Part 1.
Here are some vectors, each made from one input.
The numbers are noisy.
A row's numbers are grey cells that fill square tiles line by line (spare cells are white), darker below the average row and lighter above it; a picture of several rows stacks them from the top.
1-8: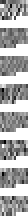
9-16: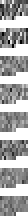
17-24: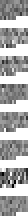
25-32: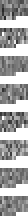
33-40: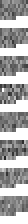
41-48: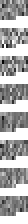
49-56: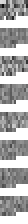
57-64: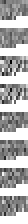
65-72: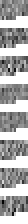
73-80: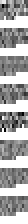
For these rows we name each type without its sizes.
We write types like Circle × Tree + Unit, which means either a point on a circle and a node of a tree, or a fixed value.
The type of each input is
Tree.
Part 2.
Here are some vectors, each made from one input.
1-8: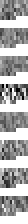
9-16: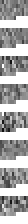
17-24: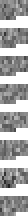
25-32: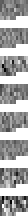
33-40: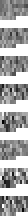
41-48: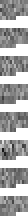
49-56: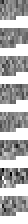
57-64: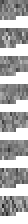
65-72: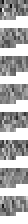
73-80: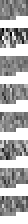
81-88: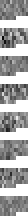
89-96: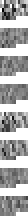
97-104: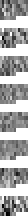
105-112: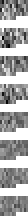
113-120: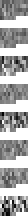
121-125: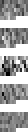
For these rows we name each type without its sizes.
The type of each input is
Bool × Bool × Bool × Bool × Bool.
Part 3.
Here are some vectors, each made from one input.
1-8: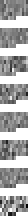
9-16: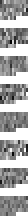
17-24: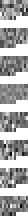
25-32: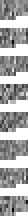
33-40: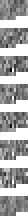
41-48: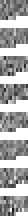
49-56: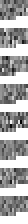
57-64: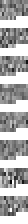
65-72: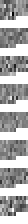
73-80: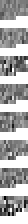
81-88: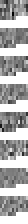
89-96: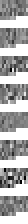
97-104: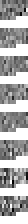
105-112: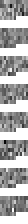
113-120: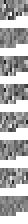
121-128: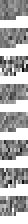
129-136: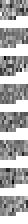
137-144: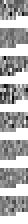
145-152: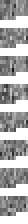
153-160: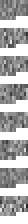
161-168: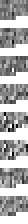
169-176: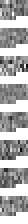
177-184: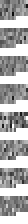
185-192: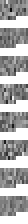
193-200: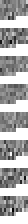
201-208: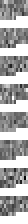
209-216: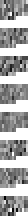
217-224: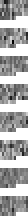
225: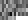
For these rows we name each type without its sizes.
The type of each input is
Circle + Unit.
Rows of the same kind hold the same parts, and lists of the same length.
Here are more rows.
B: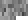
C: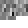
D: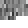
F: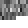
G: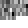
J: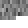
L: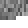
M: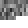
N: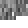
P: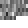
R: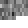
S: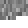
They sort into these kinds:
B, C, D, G, J, L, M, N, P, R, S
F

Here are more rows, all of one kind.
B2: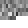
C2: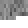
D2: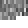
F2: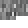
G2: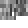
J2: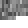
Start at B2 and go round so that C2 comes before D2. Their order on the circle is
B2, C2, G2, F2, J2, D2.
